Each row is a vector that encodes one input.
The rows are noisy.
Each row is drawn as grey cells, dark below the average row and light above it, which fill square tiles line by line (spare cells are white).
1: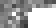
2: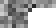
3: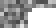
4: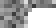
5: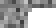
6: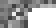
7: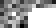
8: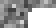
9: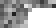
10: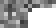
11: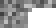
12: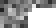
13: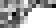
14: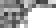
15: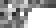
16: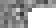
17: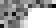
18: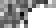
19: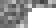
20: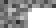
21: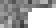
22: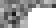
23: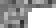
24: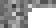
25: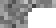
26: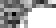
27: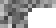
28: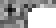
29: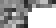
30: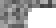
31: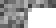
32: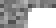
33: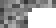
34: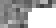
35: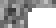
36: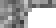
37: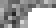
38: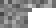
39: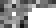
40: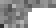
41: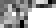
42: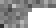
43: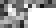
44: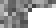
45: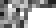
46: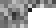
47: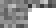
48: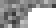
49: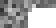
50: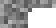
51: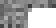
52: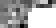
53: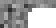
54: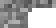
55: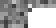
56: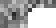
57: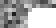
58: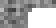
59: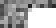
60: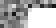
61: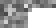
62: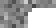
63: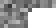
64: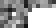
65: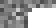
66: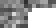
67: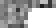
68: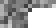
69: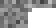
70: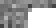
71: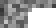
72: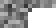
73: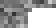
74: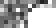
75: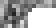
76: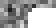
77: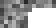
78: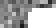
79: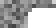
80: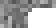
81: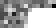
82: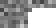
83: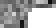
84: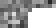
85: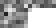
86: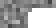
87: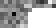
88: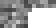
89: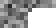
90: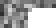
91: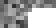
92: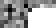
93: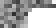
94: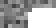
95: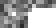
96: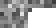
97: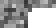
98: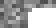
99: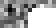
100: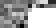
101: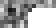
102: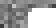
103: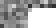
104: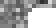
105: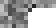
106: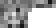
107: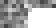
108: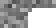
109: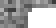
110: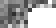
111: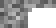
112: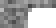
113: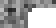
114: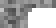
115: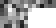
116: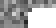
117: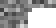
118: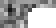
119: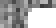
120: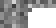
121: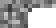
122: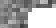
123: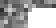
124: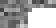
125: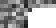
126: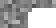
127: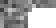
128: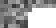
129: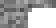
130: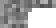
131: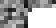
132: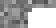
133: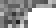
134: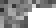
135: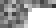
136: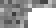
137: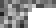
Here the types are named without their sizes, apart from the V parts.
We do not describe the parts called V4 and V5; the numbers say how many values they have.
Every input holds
either a point on a circle and a true/false value, or a fixed value, or a value of V4 and a value of V5.
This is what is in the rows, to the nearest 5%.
About 55% of them hold a point on a circle and a true/false value. About 5% of them hold a fixed value. The rest hold a value of V4 and a value of V5.
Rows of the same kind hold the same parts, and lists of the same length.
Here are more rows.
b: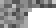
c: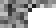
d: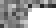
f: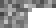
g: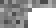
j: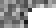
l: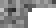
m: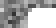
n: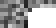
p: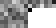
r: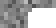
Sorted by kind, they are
b, c, d, l, m, r
f, g, j, n
p

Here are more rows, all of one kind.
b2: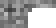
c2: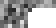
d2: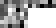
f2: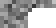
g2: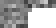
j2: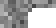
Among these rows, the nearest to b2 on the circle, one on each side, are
f2 and j2.
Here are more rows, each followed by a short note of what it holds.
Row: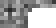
a point on a circle and a true/false value
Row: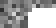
a value of V4 and a value of V5
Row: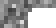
a point on a circle and a true/false value
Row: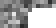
a point on a circle and a true/false value
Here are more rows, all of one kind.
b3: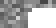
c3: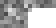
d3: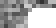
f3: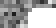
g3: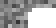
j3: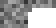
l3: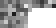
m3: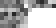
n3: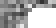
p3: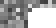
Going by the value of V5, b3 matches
f3, l3, m3 and p3.
